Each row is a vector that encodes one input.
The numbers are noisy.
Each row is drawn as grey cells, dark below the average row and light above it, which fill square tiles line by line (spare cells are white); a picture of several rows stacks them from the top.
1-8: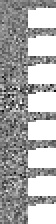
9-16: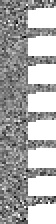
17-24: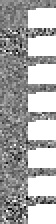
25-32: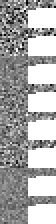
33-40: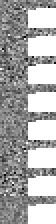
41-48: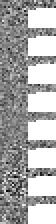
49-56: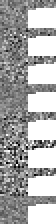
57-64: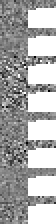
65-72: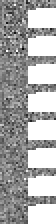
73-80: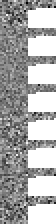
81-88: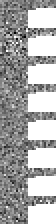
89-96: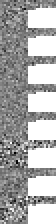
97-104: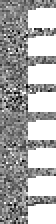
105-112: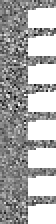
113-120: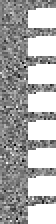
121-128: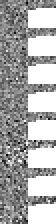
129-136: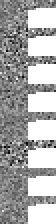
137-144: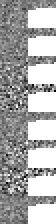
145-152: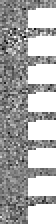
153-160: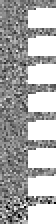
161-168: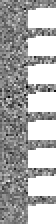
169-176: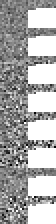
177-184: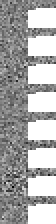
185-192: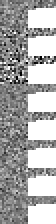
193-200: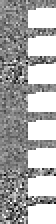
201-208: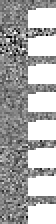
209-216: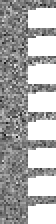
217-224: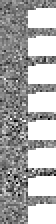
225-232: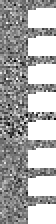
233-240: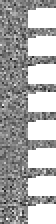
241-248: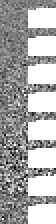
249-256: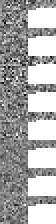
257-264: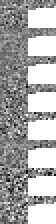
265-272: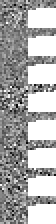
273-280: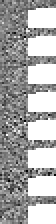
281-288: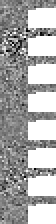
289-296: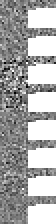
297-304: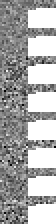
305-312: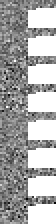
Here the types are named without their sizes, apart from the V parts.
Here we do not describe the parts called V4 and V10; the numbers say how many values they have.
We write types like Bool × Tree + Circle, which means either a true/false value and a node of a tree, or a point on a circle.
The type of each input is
Label × V10 + List(Line × V4).
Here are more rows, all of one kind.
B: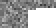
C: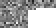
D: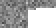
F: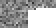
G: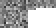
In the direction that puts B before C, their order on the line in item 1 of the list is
G, F, D, B, C.
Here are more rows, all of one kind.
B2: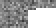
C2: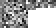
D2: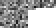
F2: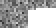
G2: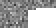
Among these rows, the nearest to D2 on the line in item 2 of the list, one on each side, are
C2 and F2.
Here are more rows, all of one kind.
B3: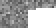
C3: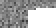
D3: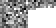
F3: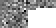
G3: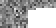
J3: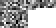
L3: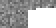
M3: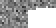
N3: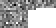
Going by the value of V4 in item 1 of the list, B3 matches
F3 and L3.
